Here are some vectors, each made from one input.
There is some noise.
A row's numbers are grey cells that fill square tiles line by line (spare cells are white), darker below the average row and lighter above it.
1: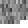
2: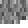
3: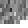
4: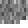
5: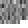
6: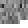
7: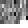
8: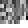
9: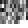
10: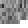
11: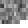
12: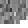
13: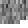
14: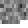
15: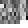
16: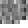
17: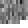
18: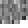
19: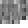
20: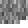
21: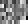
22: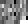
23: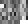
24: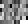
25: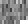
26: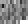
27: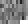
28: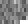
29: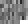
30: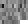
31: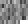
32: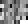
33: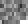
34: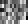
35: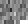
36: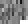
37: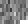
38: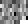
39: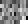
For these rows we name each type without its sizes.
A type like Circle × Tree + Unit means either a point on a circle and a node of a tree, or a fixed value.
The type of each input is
Bool × Bool × Bool + Line.
